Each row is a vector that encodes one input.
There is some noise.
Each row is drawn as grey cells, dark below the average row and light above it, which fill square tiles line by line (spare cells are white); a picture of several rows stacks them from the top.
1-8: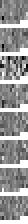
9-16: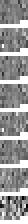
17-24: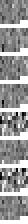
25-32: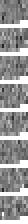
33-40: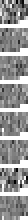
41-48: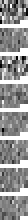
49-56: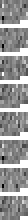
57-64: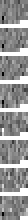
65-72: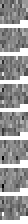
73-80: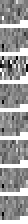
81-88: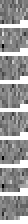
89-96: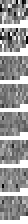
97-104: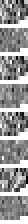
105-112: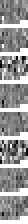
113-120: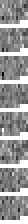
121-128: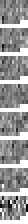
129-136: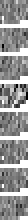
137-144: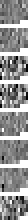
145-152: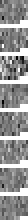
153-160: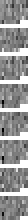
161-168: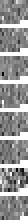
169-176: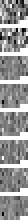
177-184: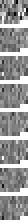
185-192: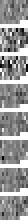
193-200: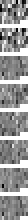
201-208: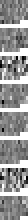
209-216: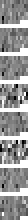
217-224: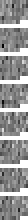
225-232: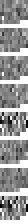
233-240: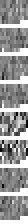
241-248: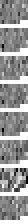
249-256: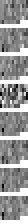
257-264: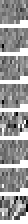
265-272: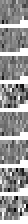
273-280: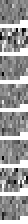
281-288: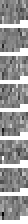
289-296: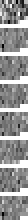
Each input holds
either a point on a 20-point circle and a point on a 10-point line, or one of 7 labels.
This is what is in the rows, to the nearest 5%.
About 85% of them hold a point on a 20-point circle and a point on a 10-point line. The rest hold one of 7 labels.
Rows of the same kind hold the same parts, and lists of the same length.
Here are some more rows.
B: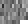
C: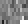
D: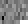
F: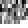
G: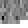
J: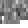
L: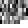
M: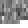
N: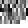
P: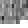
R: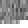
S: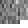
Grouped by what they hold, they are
B, C, D, G, J, M, P, R, S
F, L, N

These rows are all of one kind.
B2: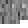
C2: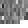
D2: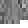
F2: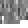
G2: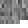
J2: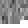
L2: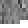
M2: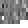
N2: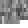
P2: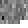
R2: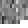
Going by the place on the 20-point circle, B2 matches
D2, G2, L2 and N2.
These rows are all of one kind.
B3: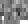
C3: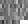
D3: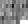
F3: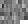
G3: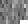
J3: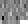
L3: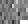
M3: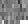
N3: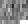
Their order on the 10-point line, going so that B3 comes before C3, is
B3, N3, D3, F3, C3, M3, J3, L3, G3.
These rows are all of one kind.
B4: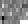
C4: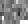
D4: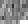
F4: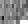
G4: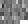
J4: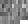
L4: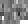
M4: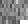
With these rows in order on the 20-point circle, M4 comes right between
B4 and C4.
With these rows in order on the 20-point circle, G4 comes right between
J4 and L4.
